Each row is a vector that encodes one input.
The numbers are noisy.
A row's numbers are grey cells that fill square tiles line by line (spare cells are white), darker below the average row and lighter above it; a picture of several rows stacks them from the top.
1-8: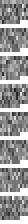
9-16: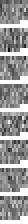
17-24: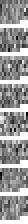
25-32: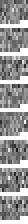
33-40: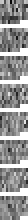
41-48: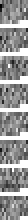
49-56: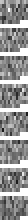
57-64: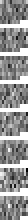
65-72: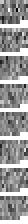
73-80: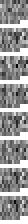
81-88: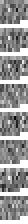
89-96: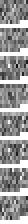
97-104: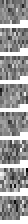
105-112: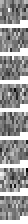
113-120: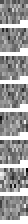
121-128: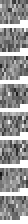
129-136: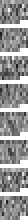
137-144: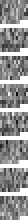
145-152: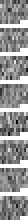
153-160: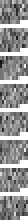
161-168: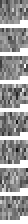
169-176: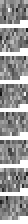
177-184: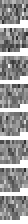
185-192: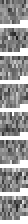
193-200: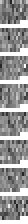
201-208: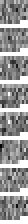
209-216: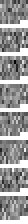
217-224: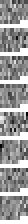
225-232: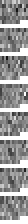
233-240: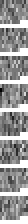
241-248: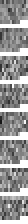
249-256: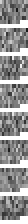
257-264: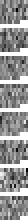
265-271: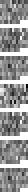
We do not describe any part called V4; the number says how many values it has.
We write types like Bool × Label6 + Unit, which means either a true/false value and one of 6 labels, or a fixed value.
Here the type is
Line8 × (Tree10 + V4) + List2(Line5 × Line5).
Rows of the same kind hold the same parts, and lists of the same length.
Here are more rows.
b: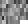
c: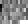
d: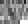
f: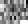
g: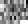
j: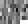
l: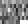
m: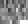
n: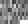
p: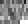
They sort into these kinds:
b, c
d, m, n, p
f, g
j
l

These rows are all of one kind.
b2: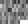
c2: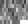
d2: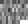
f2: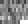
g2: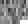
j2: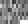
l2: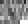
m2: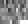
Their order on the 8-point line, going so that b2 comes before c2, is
j2, b2, d2, f2, l2, g2, c2, m2.
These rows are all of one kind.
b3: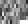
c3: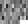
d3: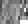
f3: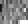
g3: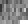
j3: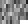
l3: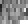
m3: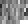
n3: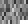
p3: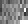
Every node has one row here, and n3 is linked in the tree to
g3.
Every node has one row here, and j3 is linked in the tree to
c3 and d3.
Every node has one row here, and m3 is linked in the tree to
b3 and l3.
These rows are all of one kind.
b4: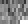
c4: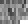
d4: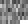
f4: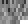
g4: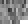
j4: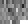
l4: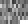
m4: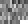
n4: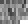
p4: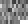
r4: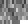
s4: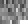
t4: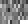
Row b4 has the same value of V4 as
f4 and t4.
